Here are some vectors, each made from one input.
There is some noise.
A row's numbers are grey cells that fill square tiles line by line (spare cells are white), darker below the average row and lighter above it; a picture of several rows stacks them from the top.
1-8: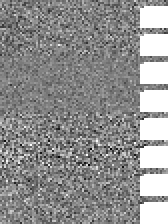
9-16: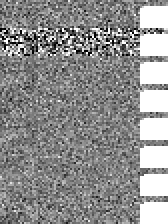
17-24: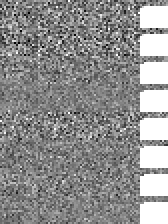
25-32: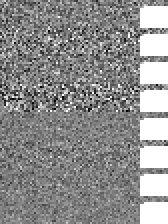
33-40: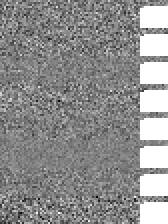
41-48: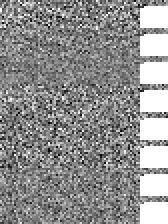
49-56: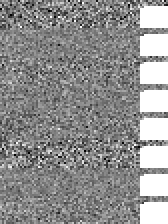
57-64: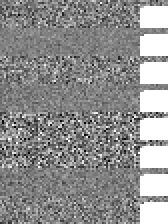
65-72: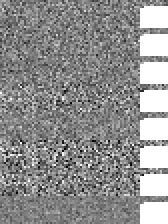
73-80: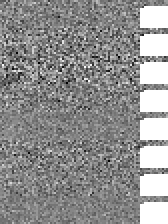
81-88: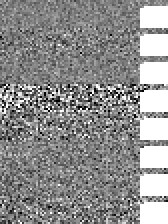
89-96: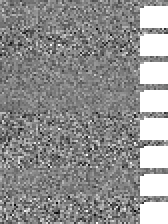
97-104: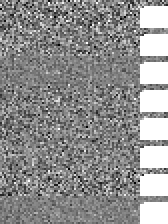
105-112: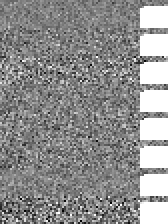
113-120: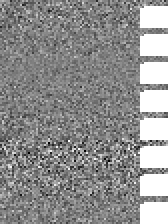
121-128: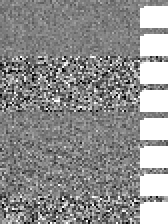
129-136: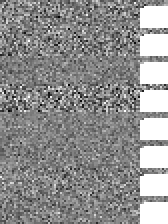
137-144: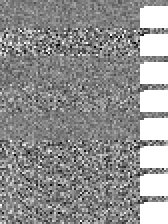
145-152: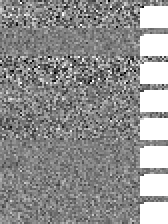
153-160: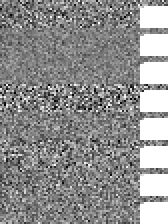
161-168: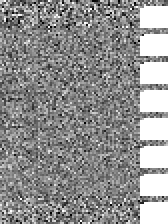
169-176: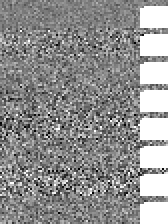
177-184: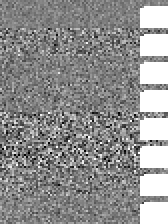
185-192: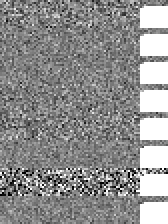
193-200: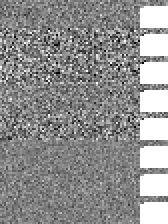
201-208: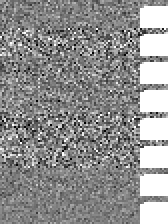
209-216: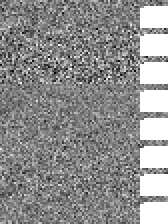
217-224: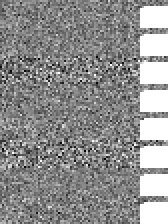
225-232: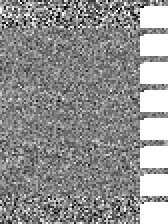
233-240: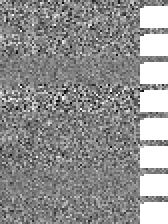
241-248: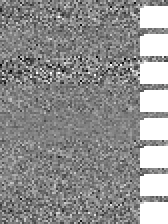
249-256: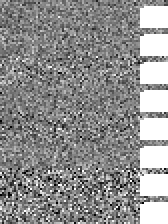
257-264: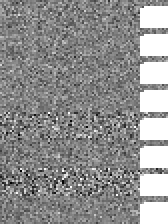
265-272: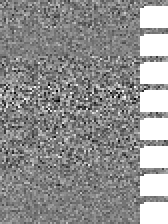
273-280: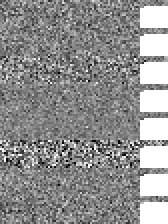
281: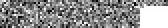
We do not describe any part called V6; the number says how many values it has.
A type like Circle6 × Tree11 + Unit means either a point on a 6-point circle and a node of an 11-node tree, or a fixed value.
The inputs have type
Label4 × Label4 + (Tree7 + Tree11) × V6.
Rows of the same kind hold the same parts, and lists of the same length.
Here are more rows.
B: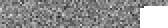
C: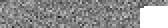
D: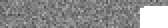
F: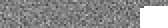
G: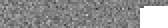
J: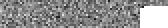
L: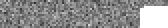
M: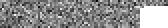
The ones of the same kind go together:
B, J, L
C, D, M
F, G

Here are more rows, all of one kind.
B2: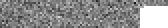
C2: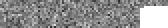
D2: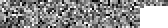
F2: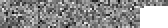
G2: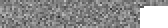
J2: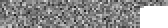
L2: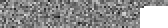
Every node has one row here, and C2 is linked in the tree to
G2 and J2.
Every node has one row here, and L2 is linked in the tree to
D2 and J2.
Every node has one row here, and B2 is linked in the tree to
F2.
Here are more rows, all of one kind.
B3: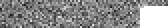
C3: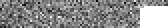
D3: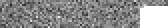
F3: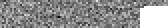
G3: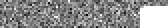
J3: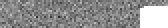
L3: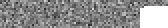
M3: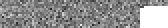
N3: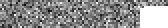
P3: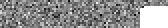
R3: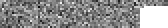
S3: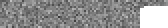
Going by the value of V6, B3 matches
C3 and F3.
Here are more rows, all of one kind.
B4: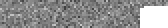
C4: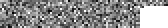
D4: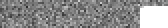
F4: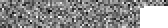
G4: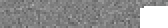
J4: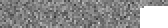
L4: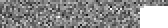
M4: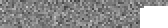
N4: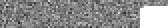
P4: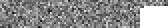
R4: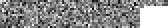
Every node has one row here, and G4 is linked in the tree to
J4 and N4.
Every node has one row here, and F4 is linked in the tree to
P4.
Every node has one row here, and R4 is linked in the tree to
C4.
